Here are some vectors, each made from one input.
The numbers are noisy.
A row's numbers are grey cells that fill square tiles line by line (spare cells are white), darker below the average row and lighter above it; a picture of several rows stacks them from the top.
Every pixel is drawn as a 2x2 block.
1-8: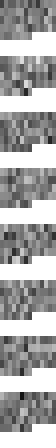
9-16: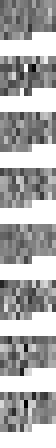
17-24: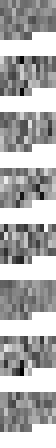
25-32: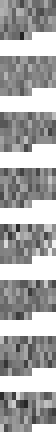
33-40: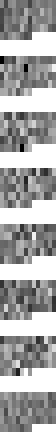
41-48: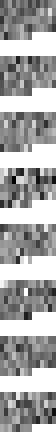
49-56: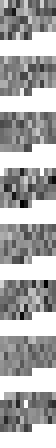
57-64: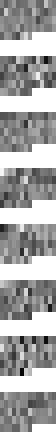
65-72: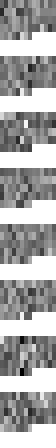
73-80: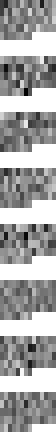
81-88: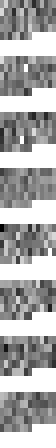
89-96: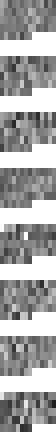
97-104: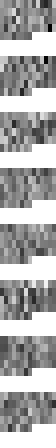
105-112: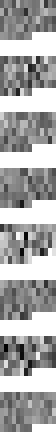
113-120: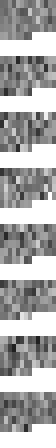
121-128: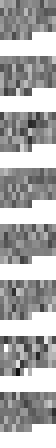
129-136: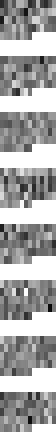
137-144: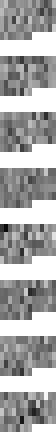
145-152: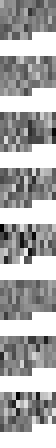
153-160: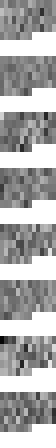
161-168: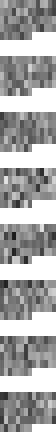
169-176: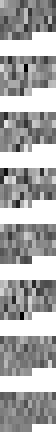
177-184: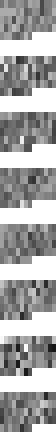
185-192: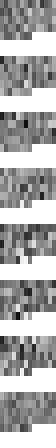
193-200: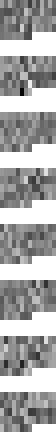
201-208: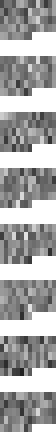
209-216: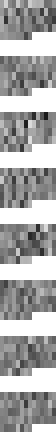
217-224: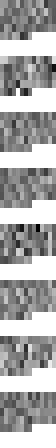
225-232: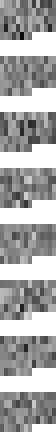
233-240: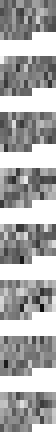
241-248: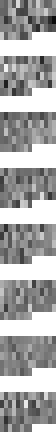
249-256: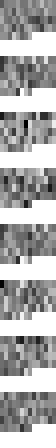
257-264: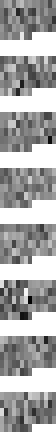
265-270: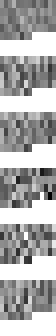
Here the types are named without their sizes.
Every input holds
either a point on each of three lines, or a node of a tree.
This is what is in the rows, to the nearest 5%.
About 60% of them hold a point on each of three lines. The rest hold a node of a tree.
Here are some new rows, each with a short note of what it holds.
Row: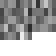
a node of a tree
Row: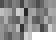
a point on each of three lines
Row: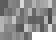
a point on each of three lines
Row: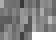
a point on each of three lines
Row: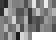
a node of a tree
